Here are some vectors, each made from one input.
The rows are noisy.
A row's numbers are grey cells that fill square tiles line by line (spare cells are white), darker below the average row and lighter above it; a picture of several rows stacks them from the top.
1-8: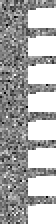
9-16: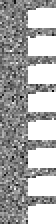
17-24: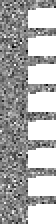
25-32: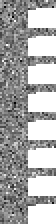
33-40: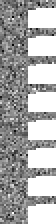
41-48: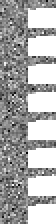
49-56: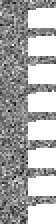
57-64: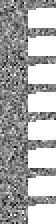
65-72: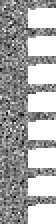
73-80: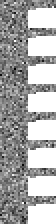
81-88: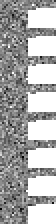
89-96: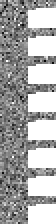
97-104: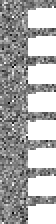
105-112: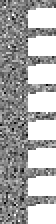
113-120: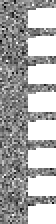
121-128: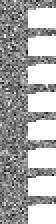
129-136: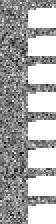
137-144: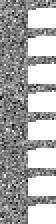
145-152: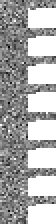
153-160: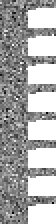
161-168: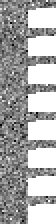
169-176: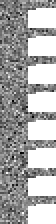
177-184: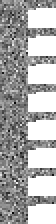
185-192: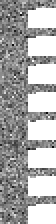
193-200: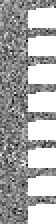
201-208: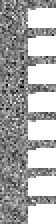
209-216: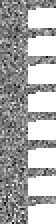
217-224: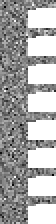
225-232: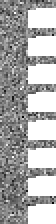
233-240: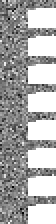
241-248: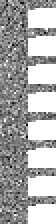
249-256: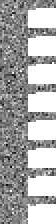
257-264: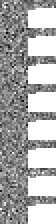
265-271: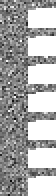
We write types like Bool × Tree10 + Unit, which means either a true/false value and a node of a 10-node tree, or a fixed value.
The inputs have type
Line5 × Line5 × (Line5 + Line10) × Line10.
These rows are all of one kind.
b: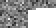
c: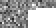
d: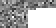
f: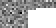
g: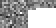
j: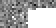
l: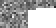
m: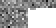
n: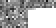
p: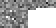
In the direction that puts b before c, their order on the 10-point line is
n, d, m, j, l, g, p, b, f, c.
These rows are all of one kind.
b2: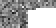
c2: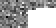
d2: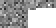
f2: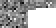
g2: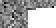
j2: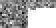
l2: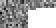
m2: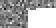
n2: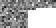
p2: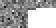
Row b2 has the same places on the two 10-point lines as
n2 and p2.
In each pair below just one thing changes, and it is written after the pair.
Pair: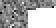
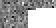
the place on one of the two 5-point lines
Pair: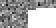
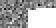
the place on one of the two 10-point lines
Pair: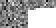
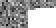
the place on one of the two 5-point lines
